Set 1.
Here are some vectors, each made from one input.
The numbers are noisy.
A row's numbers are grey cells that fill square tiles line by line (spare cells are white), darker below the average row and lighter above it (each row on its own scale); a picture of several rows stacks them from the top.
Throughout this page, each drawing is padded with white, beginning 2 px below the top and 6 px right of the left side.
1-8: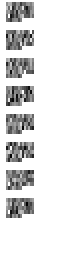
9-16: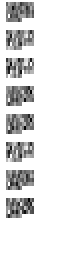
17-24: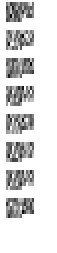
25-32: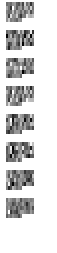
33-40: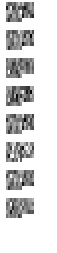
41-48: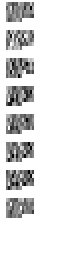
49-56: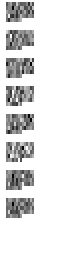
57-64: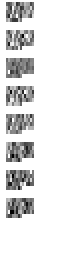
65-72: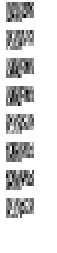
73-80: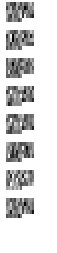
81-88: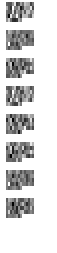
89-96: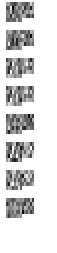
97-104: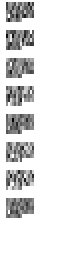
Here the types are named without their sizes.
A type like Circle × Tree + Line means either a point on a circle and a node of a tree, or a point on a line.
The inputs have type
Bool × Bool × Bool + Circle.
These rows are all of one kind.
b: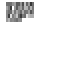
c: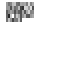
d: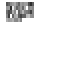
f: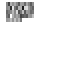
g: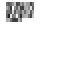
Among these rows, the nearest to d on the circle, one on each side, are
b and f.
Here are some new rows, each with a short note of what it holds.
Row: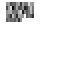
three true/false values
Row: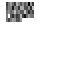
three true/false values
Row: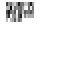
a point on a circle
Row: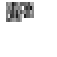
three true/false values
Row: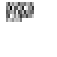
a point on a circle
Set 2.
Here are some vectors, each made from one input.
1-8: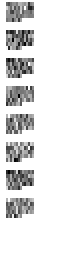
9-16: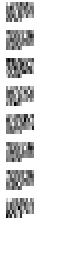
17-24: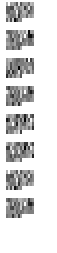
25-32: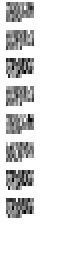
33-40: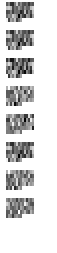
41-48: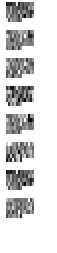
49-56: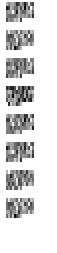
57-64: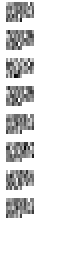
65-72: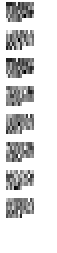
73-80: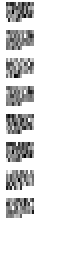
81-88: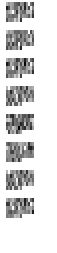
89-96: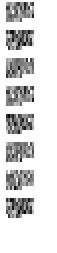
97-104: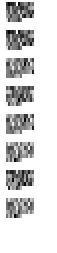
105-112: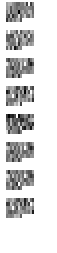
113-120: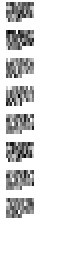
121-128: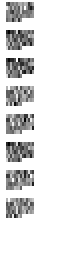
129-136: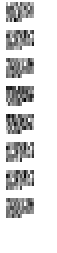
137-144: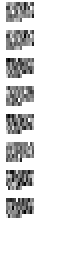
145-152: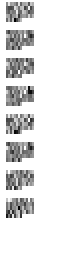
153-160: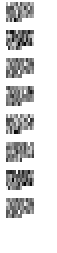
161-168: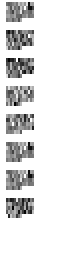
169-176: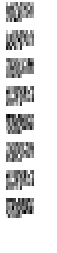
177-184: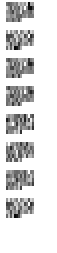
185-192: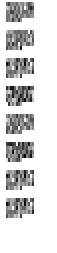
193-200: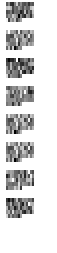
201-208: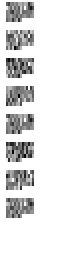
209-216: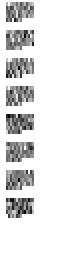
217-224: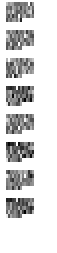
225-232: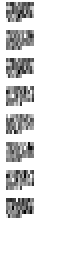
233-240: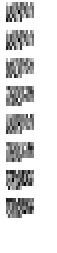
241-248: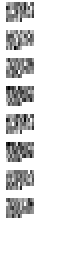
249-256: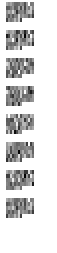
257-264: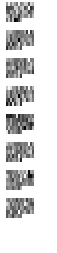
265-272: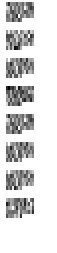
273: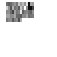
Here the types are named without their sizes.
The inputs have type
Line + Tree.
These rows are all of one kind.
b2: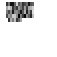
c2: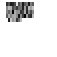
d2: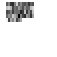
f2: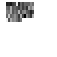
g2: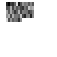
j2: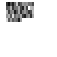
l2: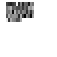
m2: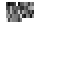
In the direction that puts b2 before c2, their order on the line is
d2, b2, c2, l2, f2, m2, g2, j2.
